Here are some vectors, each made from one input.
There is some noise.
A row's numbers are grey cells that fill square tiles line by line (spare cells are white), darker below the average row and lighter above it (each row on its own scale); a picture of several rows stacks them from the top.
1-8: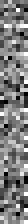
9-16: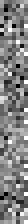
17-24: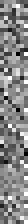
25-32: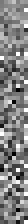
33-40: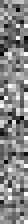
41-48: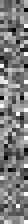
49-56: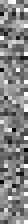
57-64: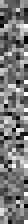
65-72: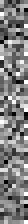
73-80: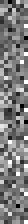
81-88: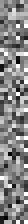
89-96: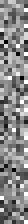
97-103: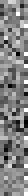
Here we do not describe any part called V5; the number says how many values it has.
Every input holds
a value of V5, together with either one of 6 labels, or a point on a 7-point line.
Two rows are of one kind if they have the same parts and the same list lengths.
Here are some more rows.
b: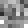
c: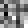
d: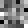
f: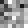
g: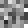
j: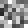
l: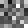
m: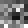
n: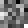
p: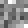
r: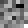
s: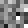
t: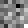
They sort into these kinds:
b, g, l, m, p, r, s, t
c, d, f, j, n

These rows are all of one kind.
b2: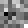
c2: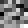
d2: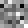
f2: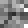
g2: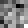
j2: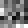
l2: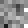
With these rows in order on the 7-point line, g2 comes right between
c2 and l2.
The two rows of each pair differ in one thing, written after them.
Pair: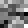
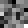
the place on the 7-point line
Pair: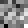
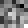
the place on the 7-point line
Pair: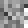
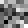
the value of V5
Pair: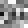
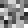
the value of V5
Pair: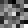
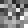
the value of V5
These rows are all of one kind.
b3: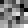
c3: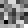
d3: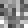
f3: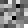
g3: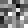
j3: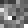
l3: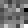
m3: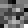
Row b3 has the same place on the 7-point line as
g3 and m3.
